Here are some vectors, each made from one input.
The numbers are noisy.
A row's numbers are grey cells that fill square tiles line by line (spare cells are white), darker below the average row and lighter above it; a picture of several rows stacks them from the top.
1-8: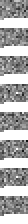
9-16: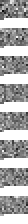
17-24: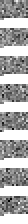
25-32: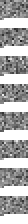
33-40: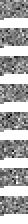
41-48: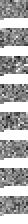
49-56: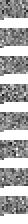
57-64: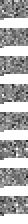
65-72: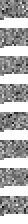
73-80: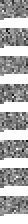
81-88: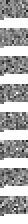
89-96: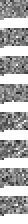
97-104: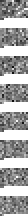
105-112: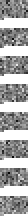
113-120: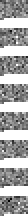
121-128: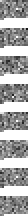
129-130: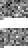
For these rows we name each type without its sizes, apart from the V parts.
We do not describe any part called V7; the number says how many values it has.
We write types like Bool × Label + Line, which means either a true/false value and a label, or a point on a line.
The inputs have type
(Bool × Bool × Bool + Unit) × Line × (Line + V7).
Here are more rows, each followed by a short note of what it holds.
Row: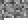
a point on each of two lines and three true/false values
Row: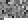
a point on a line, three true/false values and a value of V7
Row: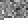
a point on each of two lines
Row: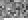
a point on each of two lines and three true/false values
